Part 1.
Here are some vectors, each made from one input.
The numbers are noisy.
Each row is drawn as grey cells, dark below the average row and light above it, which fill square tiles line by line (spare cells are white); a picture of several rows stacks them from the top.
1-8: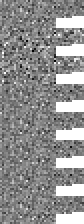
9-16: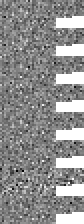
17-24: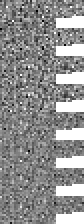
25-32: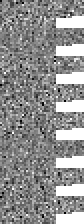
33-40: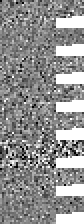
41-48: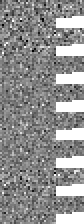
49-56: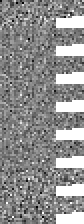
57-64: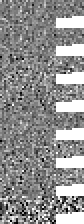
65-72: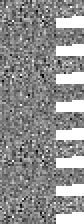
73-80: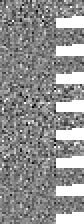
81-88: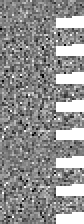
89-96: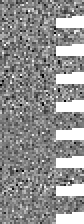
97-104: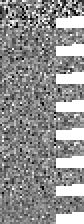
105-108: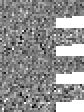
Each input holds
either a fixed value, or a node of a 12-node tree, or three true/false values.
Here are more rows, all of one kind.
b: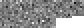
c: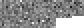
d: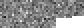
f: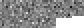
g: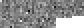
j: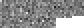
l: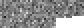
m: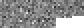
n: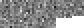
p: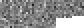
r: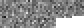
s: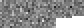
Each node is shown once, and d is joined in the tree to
l.
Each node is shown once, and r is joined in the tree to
l and m.
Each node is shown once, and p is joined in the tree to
n.
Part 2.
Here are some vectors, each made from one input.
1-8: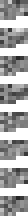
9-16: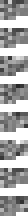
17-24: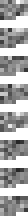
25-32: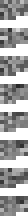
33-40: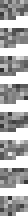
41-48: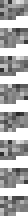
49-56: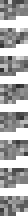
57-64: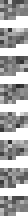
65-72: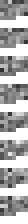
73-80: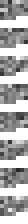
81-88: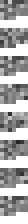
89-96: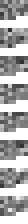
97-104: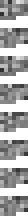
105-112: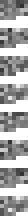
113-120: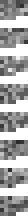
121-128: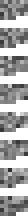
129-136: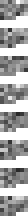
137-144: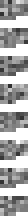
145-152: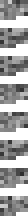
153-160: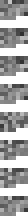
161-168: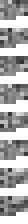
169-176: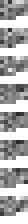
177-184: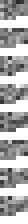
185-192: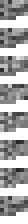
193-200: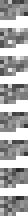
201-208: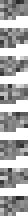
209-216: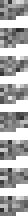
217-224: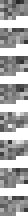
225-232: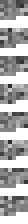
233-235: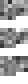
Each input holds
either a point on a 5-point line, or a node of an 8-node tree.
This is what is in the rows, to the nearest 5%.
About 55% of them hold a point on a 5-point line. The rest hold a node of an 8-node tree.
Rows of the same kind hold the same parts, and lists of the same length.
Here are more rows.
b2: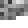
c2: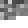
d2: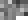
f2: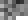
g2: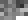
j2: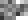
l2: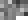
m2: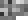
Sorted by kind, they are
b2, j2, m2
c2, d2, f2, g2, l2

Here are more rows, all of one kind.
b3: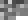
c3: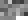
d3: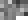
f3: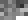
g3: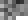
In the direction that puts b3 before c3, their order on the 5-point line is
g3, b3, c3, d3, f3.
